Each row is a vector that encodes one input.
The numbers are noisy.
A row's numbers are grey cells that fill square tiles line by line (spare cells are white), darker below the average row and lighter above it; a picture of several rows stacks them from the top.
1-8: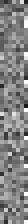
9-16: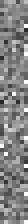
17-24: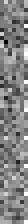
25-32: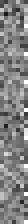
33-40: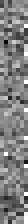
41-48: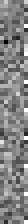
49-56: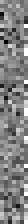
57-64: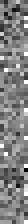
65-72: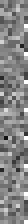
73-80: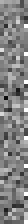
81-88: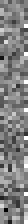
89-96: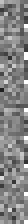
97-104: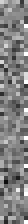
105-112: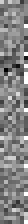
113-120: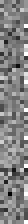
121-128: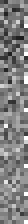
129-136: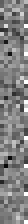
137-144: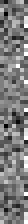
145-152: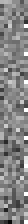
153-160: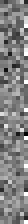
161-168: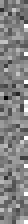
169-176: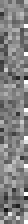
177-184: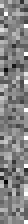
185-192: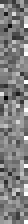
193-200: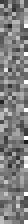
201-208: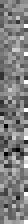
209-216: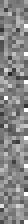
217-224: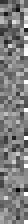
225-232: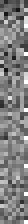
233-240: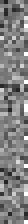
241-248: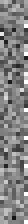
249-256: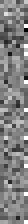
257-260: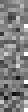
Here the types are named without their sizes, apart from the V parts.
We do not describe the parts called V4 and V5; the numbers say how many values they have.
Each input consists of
a point on a line, together with either a point on a circle and a value of V4, or a value of V5.
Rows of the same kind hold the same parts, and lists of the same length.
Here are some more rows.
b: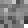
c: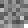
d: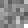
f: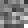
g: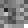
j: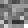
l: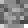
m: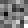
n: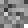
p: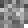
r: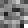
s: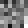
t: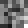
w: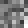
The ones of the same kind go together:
b, c, d, g, j, l, n, p
f, m, r, s, t, w

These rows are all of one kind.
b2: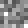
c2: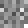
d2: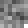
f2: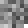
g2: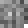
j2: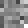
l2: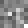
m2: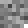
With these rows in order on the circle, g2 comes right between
f2 and l2.
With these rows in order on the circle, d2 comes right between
b2 and m2.
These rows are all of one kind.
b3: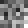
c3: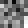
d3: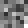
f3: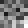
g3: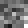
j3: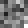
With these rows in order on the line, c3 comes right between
d3 and f3.
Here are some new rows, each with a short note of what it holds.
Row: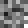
a point on a line and a value of V5
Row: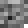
a point on a circle, a point on a line and a value of V4
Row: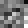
a point on a line and a value of V5
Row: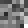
a point on a line and a value of V5
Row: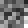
a point on a line and a value of V5
